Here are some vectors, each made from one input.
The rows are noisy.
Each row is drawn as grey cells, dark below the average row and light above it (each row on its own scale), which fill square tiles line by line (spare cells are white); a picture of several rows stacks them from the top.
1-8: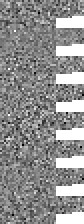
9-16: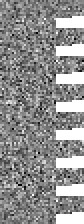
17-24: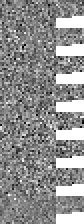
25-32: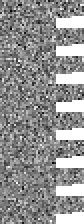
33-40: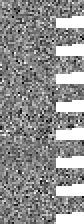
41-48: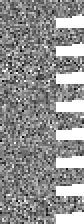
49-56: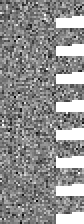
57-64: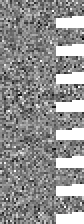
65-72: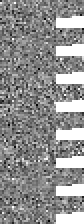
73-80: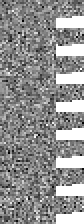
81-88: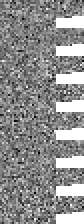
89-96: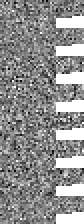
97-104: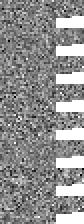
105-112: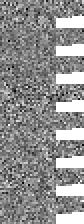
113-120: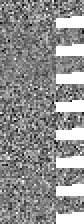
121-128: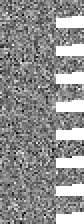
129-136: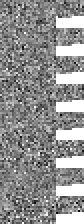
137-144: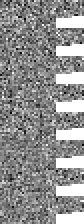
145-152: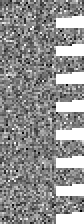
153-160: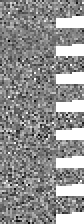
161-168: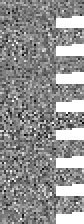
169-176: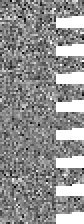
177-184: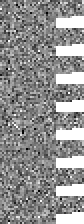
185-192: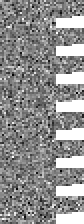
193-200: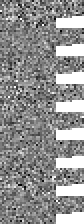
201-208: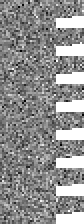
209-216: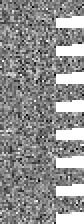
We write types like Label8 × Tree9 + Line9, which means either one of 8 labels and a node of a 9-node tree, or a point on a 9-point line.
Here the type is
Circle8 + Line12 × (Tree9 + Unit).
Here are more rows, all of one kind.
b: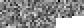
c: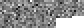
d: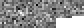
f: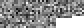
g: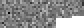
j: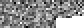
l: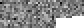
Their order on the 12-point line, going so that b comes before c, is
f, b, c, l, j, d, g.
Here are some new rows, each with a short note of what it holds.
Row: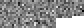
a point on an 8-point circle
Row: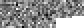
a point on a 12-point line
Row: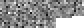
a point on a 12-point line
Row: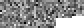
a point on a 12-point line and a node of a 9-node tree
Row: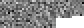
a point on a 12-point line and a node of a 9-node tree
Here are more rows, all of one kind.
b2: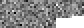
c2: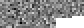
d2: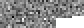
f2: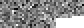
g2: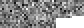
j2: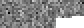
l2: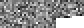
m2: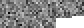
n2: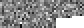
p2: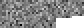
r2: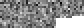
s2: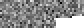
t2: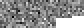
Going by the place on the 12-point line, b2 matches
m2 and p2.
